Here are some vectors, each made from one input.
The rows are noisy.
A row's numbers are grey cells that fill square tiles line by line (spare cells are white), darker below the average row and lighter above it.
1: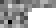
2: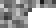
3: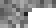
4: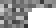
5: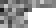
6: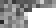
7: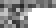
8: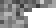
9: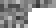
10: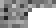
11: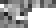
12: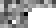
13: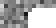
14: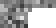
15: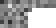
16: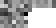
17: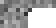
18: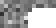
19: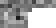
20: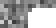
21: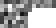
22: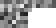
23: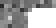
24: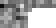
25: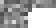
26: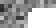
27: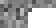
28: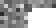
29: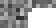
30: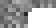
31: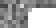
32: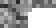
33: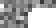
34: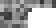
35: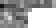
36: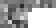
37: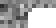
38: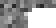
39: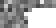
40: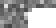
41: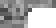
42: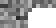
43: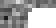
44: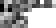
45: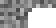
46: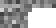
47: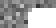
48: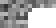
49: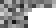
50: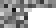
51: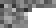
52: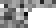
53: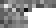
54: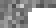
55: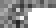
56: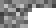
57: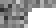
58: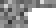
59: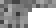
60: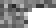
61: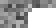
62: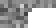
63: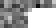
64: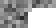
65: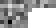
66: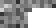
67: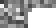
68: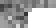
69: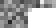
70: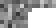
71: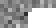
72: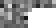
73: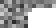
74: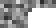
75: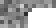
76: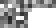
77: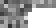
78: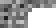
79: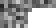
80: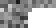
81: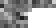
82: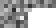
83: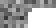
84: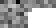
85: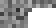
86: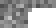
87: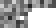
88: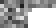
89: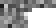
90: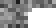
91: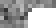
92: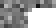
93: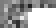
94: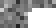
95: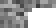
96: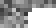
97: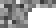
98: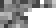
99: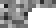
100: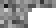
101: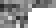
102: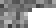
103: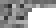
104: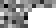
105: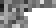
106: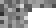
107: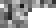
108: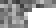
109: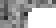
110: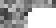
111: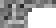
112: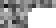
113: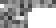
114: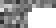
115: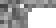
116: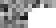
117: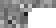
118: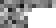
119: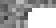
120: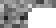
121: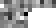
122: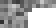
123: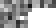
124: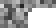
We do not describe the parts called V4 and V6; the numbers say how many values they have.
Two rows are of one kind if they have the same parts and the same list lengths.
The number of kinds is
2.
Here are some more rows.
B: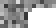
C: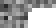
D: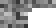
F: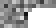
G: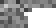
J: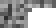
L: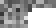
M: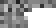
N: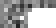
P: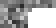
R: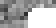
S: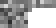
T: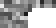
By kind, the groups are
B, F, N, P, T
C, D, G, J, L, M, R, S

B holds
a point on a 5-point line and a value of V4.
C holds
a point on a 5-point line, three true/false values and a value of V6.
